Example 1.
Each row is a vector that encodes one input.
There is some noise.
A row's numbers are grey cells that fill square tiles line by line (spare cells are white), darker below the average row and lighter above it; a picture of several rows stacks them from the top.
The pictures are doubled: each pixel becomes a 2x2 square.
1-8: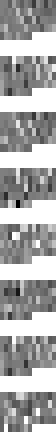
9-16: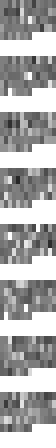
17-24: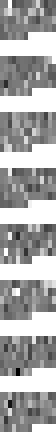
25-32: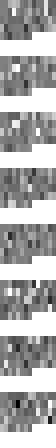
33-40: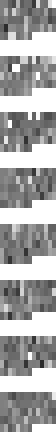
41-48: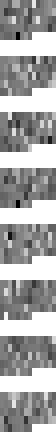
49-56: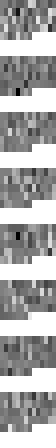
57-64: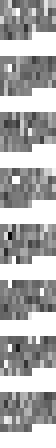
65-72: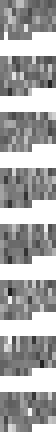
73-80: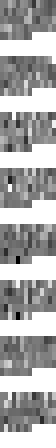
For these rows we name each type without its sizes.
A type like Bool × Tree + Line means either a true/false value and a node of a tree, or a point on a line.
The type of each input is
Label.
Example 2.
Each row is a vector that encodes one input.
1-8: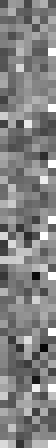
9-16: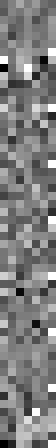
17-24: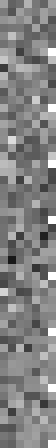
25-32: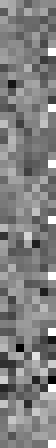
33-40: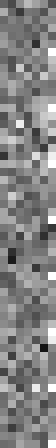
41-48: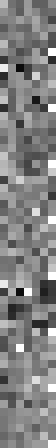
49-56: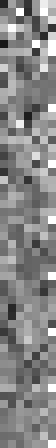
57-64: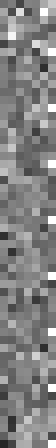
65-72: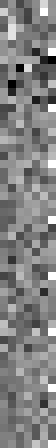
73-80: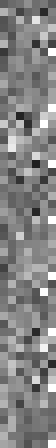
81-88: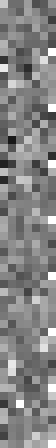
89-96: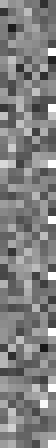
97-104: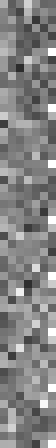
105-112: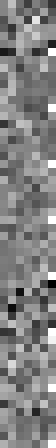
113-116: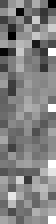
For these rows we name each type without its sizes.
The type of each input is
Bool × Bool × Bool × Bool.
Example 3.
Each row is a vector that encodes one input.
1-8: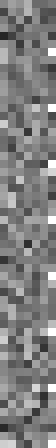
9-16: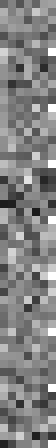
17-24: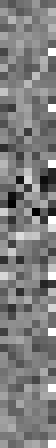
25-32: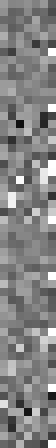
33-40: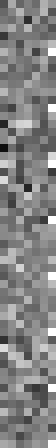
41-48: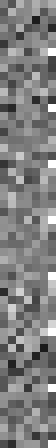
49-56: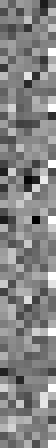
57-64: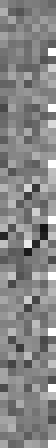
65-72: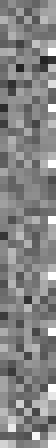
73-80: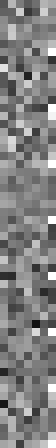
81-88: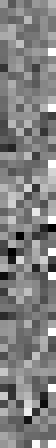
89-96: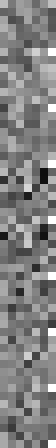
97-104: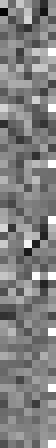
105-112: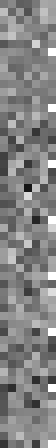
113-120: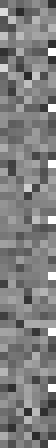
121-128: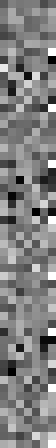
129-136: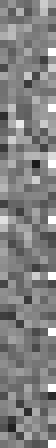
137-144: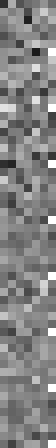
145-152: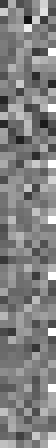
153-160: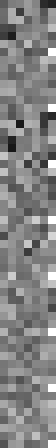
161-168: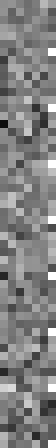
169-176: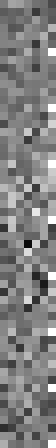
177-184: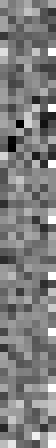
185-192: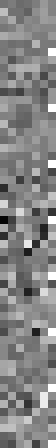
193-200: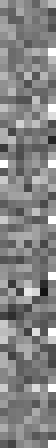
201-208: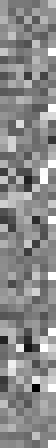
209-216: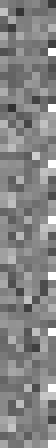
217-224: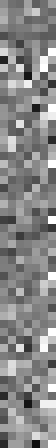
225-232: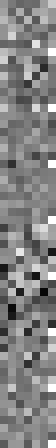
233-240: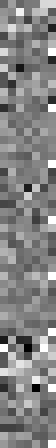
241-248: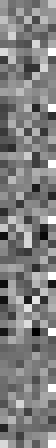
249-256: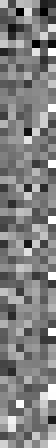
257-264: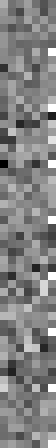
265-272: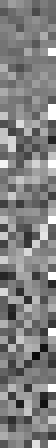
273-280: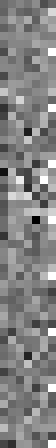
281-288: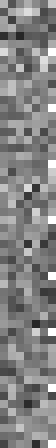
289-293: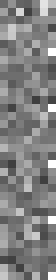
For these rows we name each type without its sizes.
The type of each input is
Bool × Bool × Bool × Bool + Unit.
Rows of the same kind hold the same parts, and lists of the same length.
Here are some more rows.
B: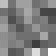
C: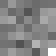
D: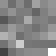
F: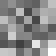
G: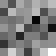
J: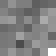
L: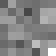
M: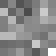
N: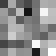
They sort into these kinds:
B, C, D, F, J, L, M, N
G

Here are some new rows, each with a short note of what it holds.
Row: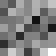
a fixed value
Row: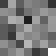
four true/false values
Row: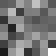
a fixed value
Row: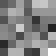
a fixed value
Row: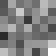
four true/false values
